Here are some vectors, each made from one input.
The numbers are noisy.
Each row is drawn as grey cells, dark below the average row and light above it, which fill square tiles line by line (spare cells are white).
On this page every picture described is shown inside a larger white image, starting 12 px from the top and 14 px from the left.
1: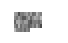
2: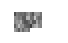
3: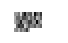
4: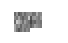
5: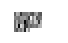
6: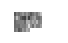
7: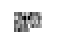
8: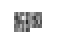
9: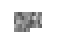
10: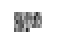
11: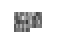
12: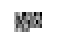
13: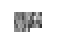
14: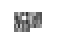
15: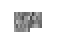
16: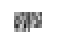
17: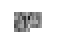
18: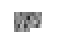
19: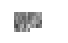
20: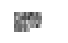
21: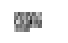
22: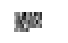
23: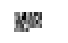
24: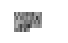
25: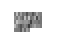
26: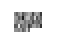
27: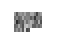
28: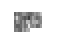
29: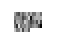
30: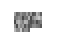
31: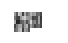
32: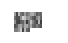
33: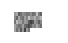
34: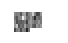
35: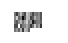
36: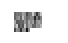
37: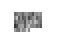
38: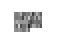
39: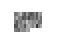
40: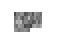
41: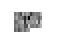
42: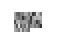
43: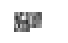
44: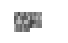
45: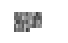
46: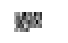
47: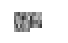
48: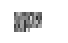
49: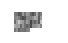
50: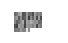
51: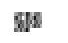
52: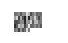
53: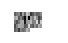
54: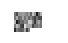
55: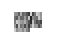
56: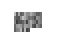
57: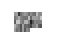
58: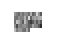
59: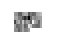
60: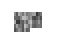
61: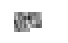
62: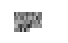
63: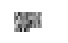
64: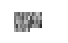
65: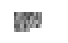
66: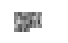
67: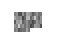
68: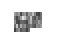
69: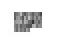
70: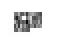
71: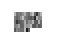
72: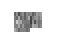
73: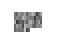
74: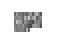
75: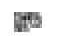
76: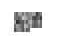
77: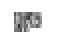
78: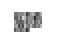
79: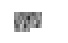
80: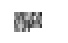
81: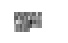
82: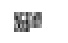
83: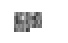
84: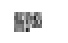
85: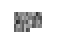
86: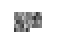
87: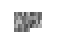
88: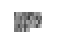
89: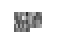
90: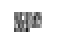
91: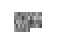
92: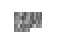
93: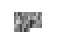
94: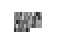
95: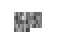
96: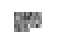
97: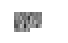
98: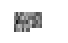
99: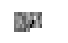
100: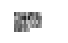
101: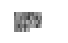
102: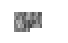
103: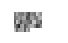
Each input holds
a list of up to three points on a 5-point line.
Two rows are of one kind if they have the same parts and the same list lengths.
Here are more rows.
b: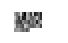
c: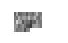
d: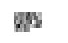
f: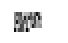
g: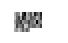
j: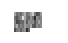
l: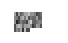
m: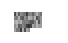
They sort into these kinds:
b, g
c, m
d
f, j, l

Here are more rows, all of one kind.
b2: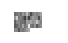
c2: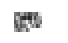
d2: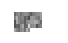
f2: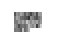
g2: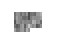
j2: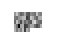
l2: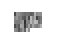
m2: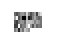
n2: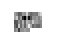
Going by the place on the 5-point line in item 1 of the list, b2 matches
d2 and g2.
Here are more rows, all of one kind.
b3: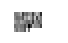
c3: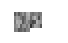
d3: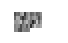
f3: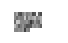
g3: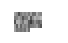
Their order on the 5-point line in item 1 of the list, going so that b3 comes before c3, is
b3, d3, c3, g3, f3.
